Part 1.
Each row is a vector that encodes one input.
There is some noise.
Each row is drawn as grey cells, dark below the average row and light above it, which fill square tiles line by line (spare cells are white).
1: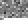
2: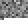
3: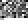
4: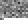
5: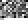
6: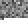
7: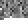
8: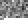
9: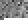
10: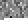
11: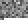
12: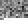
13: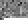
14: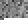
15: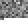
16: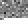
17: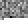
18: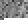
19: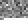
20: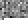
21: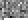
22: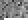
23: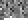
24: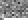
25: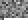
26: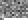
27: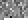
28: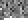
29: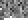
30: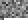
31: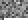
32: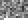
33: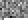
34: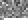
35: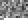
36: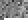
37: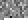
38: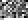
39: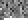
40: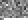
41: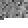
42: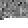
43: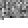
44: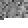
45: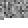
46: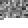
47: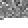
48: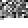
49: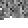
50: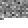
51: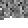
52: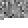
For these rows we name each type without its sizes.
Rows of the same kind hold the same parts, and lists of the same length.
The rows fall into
3 kinds.
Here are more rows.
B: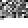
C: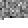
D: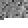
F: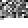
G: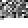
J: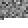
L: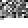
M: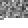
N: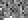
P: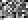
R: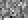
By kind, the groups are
B, F, G, L, P
C, M, R
D, J, N

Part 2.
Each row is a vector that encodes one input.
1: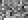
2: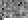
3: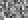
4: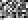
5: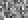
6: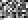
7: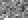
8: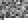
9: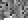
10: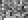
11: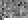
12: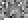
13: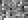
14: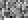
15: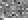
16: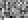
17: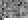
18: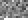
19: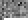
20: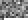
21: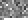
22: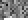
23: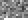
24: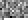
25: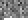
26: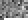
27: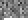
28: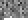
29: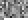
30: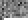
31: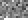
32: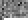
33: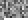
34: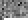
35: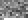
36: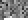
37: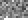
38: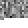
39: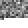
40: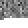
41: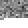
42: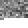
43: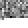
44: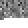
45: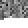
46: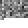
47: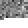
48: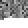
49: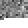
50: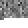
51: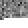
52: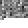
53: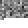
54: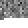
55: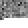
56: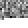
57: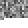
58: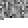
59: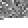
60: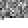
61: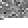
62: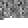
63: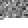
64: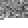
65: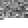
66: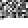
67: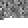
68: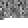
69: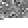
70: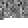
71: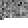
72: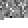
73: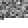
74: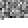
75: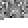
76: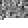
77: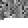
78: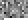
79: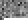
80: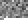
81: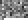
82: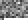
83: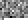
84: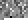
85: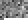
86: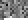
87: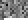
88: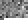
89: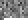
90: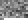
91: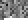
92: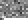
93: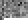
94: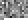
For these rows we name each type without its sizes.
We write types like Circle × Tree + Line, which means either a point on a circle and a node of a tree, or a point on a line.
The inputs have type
List(Line).
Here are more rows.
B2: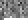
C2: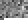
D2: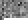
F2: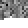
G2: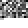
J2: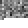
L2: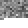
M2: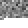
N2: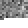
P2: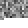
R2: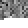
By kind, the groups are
B2, C2, D2, F2, N2, R2
G2
J2, L2, M2, P2

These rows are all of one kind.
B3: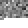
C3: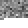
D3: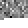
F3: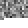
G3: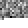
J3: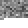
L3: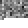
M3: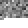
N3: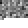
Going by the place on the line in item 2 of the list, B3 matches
G3, M3 and N3.
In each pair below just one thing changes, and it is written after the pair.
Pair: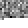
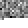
the place on the line in item 2 of the list
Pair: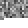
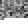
the place on the line in item 1 of the list
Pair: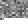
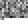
the place on the line in item 1 of the list
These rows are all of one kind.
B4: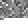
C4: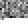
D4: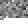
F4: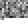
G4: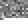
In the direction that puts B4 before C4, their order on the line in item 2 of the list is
D4, B4, C4, F4, G4.
